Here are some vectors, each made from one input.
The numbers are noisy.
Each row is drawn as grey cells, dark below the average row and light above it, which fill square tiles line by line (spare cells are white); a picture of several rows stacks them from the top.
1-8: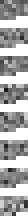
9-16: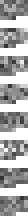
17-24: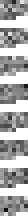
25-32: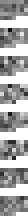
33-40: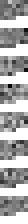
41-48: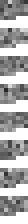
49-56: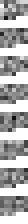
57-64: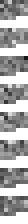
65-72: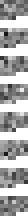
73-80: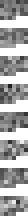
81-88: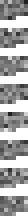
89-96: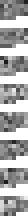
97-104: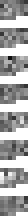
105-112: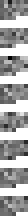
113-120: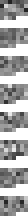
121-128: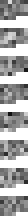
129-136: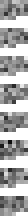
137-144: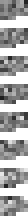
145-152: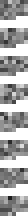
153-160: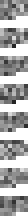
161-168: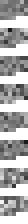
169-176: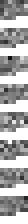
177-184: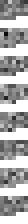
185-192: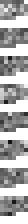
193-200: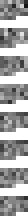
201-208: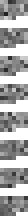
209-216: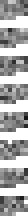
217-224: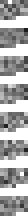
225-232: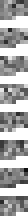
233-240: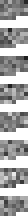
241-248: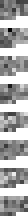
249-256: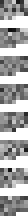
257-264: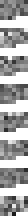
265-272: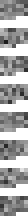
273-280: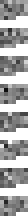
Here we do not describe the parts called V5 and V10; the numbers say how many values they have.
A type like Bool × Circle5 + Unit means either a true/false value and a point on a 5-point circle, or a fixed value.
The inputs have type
(Bool × V10 + V5) × (Line7 + Line9).
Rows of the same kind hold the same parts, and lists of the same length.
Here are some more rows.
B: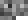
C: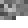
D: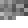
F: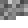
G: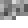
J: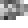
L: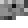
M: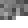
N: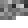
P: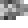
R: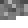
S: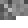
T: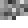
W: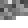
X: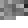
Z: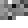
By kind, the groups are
B, C, S
D, L, N, W, X, Z
F, M, R
G, J, P, T

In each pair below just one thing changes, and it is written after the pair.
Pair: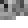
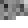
the true/false value
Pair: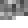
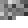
the place on the 9-point line
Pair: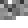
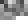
the value of V10
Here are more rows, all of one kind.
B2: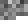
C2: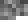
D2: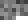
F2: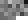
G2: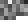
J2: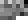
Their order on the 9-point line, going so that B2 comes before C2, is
G2, B2, C2, F2, D2, J2.
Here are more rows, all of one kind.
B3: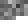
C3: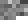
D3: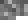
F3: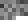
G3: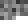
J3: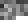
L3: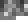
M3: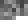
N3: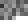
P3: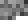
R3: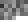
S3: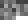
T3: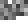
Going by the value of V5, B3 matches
N3, P3, R3 and T3.
